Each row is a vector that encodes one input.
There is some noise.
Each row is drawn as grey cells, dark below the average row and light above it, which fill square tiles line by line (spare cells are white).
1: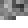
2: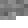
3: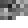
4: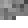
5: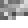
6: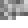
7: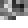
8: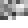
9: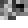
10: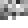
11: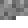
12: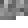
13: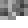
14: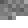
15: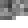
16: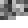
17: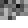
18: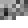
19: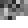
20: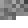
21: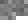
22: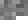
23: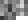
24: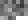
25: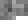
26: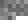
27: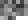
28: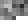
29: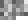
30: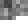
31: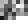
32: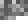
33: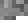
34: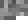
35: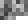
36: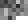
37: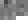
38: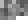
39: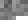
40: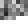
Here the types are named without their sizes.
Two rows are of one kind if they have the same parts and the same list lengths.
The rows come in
3 kinds.
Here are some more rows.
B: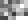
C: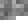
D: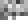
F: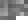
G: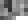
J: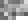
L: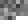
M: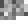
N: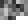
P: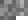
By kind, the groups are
B, D, J, M
C, G, L
F, N, P

